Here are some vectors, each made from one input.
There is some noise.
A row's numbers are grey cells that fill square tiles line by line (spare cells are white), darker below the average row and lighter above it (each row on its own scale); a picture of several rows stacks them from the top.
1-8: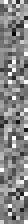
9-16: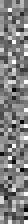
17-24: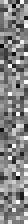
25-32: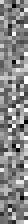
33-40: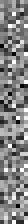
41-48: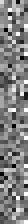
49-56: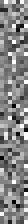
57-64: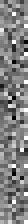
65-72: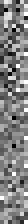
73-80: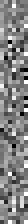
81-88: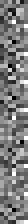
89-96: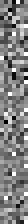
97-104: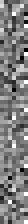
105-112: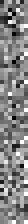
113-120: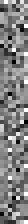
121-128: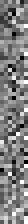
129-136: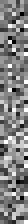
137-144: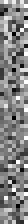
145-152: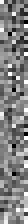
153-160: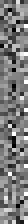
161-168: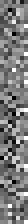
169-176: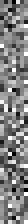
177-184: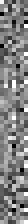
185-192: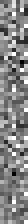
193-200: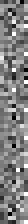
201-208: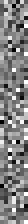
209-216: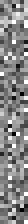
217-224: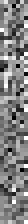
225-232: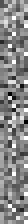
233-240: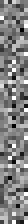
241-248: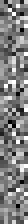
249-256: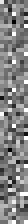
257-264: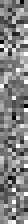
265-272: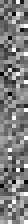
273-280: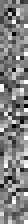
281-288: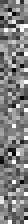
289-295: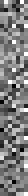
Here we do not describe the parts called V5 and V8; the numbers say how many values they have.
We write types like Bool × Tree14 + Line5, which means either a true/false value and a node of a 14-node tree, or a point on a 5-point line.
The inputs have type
Label7 × (Line4 × V5 + V8) + Label10.
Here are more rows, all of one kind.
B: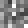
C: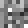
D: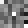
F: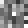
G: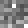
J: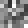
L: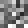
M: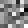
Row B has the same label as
G and J.
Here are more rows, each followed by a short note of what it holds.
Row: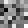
one of 7 labels and a value of V8
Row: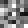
one of 7 labels, a point on a 4-point line and a value of V5
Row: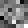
one of 10 labels
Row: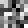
one of 7 labels and a value of V8
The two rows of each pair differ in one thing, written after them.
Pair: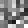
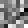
the value of V5
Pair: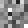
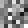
the place on the 4-point line
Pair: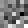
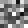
the place on the 4-point line
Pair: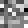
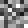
the place on the 4-point line
